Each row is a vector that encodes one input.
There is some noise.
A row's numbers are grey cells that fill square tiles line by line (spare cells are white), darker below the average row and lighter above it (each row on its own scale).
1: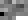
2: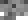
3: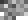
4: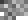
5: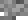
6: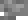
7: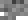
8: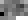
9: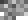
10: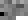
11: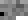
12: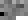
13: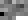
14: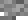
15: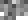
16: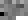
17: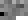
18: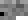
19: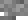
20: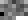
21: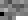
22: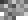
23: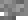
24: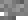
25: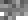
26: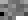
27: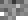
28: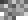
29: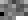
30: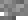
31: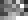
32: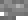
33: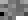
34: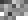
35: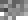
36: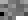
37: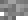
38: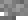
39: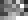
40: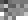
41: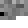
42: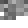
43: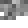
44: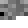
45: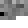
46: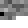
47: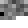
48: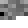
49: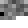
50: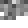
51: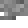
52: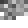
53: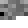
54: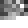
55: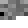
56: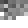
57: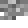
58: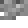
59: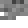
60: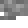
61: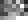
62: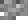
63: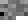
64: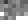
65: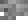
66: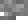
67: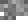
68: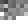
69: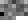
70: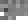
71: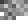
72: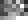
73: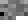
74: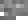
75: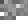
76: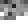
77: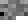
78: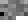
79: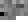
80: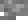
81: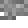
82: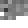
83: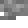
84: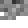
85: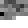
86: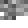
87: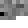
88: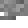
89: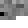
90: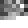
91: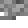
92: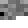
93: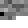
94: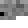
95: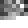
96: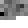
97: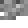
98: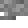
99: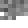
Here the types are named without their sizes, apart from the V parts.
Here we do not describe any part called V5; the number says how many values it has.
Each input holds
a list of items, each a true/false value and a value of V5.
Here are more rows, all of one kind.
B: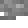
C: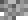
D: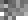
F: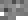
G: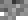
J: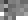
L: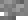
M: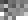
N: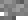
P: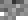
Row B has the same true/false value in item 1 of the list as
C, L and N.
